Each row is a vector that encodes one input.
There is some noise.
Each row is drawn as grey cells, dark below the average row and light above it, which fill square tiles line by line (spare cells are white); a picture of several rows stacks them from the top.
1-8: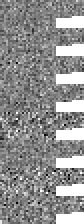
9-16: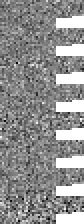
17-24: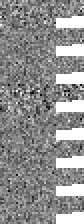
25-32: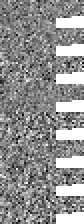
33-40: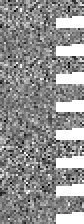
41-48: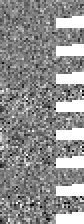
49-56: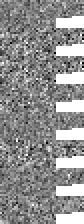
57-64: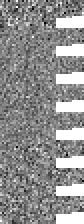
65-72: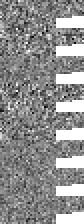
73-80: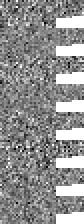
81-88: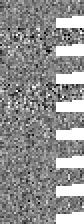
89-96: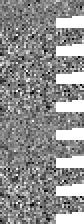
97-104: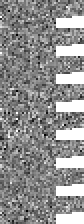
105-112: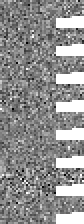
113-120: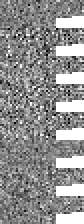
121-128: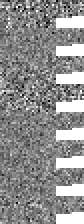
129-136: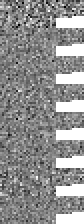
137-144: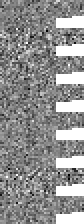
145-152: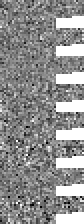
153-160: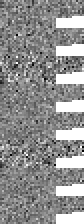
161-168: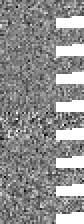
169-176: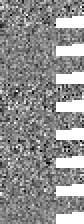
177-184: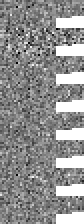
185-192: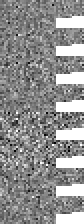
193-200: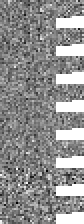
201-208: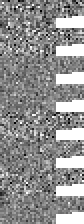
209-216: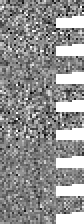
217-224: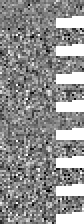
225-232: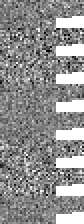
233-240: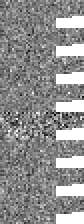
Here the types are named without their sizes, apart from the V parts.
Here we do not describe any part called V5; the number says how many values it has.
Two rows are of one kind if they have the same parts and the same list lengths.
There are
3 kinds of row.
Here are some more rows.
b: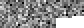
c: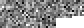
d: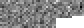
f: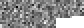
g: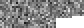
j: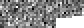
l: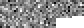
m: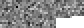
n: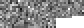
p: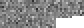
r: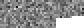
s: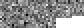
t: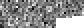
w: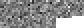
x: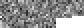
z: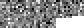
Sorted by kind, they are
b, c, j, l, t, z
d, g, n, p, s, w, x
f, m, r

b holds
a point on a line and a value of V5.
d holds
a point on each of three lines and a true/false value.
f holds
a point on each of two lines, a node of a tree and a true/false value.
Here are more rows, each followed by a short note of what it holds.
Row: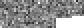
a point on each of three lines and a true/false value
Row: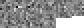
a point on each of two lines, a node of a tree and a true/false value
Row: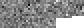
a point on each of three lines and a true/false value
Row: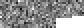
a point on each of three lines and a true/false value
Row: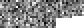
a point on a line and a value of V5
